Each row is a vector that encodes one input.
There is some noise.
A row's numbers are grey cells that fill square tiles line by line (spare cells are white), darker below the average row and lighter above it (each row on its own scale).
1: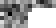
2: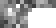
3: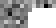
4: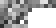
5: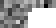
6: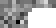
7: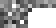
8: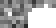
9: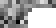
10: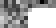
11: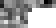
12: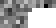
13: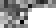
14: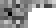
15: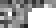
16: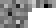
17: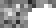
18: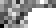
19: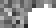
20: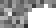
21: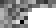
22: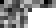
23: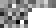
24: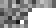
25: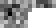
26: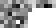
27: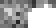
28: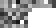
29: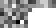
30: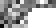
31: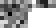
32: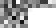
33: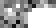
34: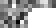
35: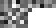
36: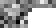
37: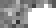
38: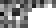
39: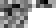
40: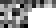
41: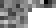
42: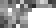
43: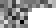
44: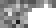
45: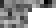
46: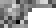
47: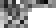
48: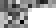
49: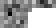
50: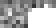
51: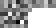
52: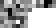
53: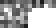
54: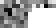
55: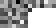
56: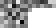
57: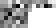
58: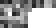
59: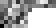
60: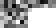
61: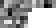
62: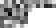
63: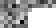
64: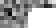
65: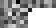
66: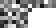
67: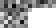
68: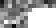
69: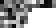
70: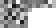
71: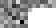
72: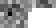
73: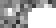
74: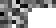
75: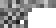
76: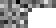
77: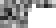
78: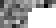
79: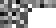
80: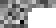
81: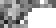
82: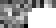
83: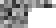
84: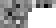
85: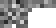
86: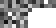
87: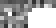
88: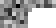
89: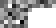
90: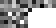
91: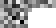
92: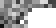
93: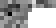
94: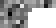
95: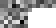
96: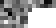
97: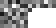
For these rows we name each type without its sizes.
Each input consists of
a true/false value, together with either a point on a line, or a node of a tree.
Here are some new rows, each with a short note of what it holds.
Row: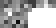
a point on a line and a true/false value
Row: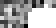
a point on a line and a true/false value
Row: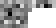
a node of a tree and a true/false value
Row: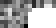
a point on a line and a true/false value
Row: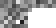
a node of a tree and a true/false value
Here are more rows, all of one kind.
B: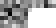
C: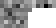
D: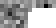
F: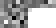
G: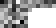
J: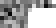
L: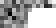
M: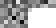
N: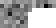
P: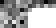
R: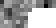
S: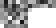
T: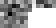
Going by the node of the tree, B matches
F, J, L and M.
